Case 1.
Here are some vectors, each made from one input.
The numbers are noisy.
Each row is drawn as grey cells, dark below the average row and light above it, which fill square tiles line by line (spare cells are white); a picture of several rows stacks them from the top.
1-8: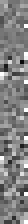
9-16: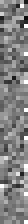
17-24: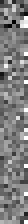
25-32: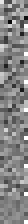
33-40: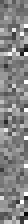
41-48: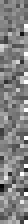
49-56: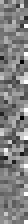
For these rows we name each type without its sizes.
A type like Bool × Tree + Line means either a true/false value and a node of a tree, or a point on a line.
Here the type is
Line.
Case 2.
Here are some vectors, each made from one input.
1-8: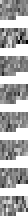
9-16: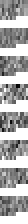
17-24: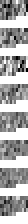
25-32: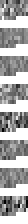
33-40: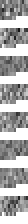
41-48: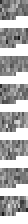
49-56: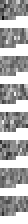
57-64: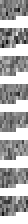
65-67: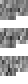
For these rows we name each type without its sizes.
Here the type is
Line.
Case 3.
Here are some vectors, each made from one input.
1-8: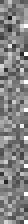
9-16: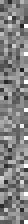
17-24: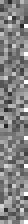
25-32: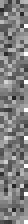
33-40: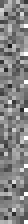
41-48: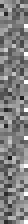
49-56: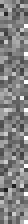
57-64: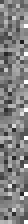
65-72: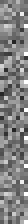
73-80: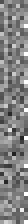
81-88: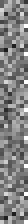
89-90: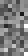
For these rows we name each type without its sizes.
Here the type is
Bool × Bool × Bool × Bool.
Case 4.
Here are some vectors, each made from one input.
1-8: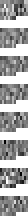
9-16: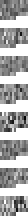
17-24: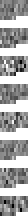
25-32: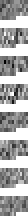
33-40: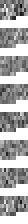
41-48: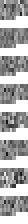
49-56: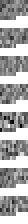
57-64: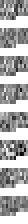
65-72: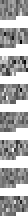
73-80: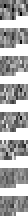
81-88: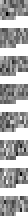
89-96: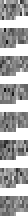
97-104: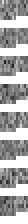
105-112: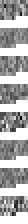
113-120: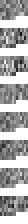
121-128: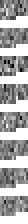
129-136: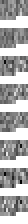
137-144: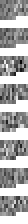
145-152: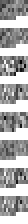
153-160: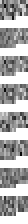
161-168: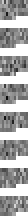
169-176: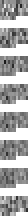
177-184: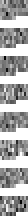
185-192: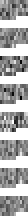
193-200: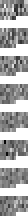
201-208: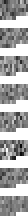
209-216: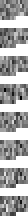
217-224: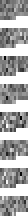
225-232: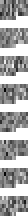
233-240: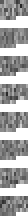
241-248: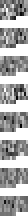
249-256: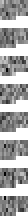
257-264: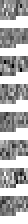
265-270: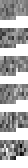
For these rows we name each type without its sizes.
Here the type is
Tree.
